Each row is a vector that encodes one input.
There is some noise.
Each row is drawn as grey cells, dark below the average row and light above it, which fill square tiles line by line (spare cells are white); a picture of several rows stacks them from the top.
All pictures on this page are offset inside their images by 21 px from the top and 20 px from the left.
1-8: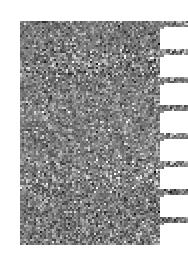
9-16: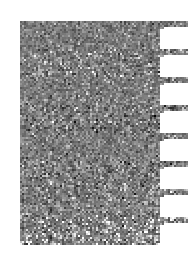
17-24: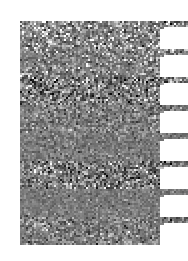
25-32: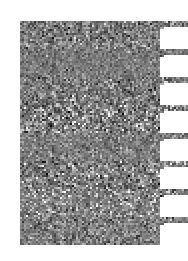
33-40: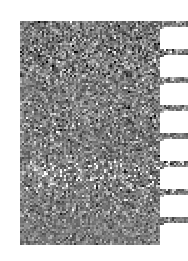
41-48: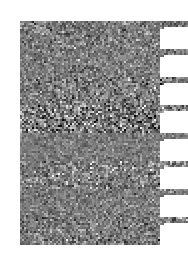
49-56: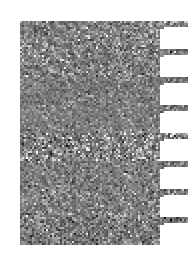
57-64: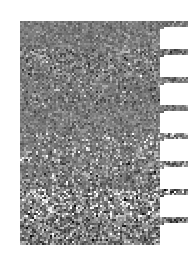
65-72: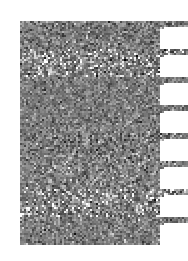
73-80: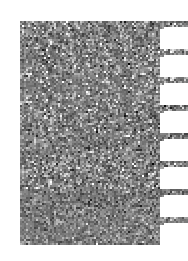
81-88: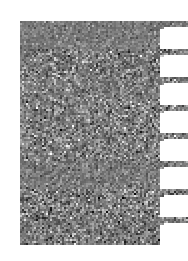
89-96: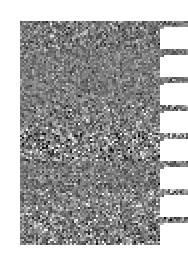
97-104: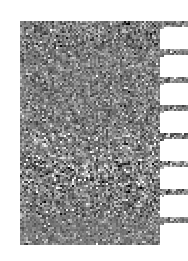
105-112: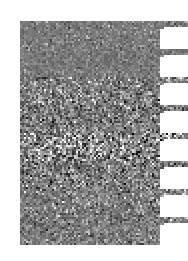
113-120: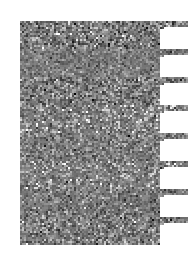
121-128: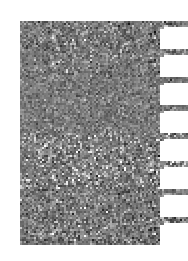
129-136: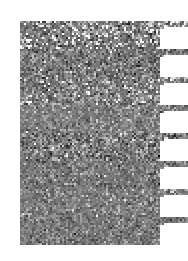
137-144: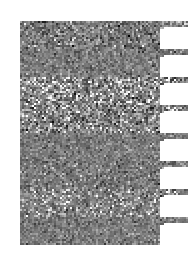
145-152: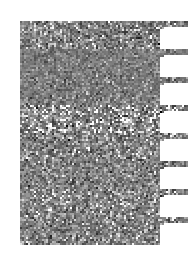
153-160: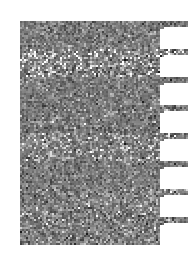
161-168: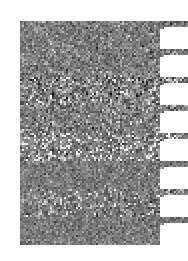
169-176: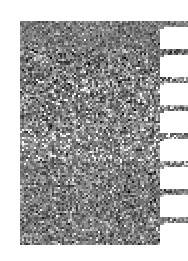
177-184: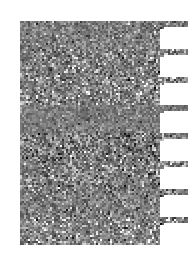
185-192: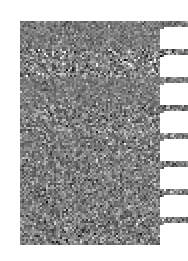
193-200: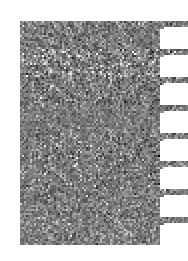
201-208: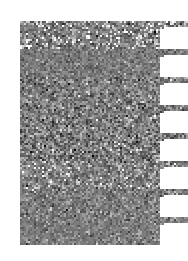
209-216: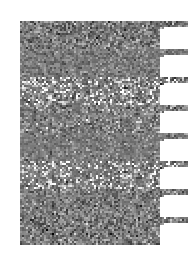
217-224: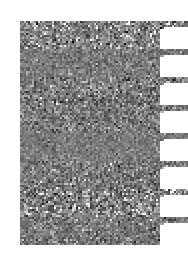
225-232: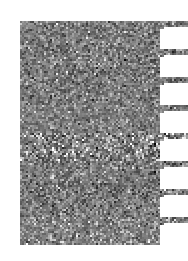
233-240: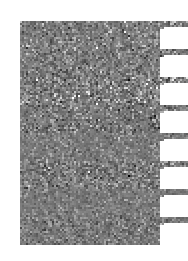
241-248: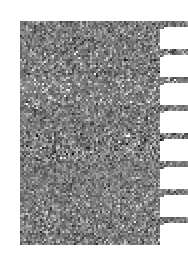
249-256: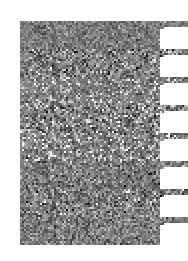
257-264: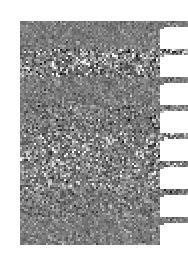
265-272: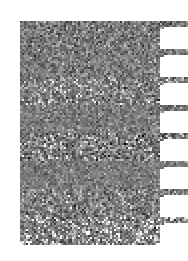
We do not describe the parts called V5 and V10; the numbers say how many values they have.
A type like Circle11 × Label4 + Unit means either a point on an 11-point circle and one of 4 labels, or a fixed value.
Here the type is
Tree9 × (Tree9 + Unit) × V5 + V10.
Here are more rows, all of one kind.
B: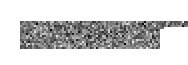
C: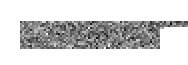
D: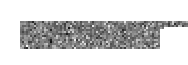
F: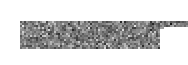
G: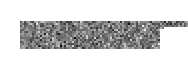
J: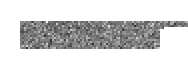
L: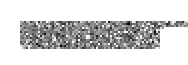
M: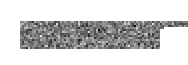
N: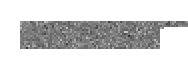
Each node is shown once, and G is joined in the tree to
B, F and J.
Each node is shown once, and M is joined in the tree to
F.
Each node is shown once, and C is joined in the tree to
B.
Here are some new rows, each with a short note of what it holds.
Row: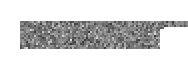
a node of each of two 9-node trees and a value of V5
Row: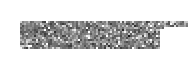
a node of each of two 9-node trees and a value of V5
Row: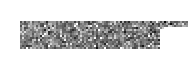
a value of V10
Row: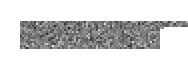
a node of a 9-node tree and a value of V5
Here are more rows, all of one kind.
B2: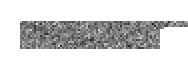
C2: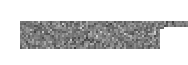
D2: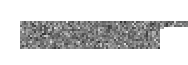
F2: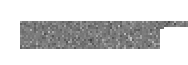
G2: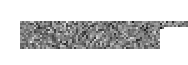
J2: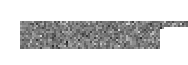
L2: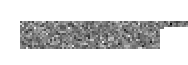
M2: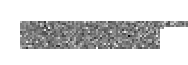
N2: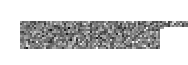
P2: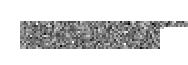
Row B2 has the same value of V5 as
J2 and P2.
